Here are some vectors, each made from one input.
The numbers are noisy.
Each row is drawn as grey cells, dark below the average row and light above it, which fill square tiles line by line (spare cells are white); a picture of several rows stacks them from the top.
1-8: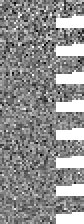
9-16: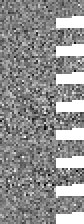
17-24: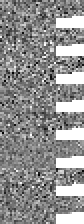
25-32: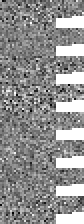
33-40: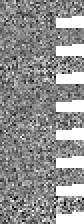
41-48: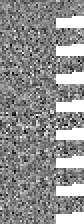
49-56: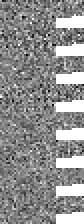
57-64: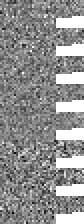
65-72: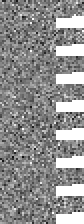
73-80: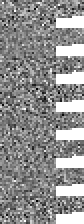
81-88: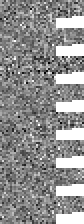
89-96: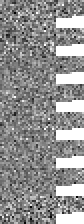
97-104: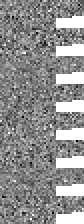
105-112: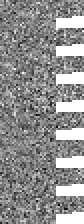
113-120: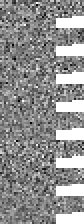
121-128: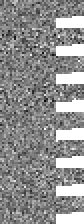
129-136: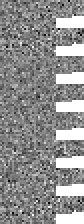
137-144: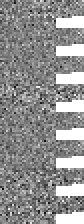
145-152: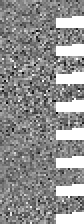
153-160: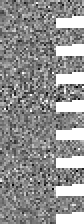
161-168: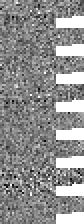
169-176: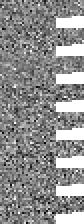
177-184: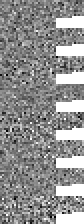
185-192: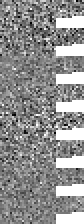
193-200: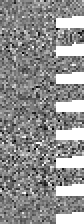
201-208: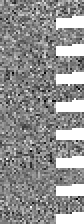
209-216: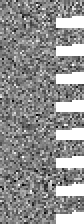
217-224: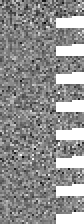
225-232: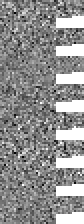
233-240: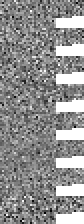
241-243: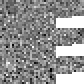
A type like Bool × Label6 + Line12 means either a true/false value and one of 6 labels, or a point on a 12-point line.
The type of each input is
Bool × (Label4 × (Tree12 + Unit) + Tree11).
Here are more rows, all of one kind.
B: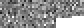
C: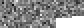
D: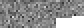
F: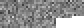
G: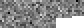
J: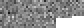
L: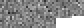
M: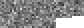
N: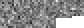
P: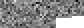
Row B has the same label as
D and N.
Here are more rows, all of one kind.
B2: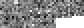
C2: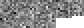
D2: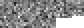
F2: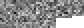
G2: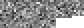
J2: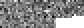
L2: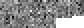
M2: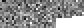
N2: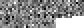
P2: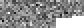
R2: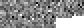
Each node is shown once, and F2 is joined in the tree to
N2 and P2.
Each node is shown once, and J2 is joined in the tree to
D2.
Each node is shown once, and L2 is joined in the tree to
B2 and N2.
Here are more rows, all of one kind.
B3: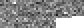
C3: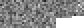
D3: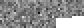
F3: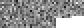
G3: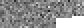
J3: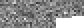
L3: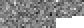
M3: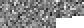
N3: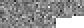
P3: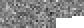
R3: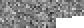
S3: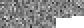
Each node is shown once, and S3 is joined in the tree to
B3 and N3.
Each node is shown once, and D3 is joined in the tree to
L3.
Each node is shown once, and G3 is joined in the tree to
R3.
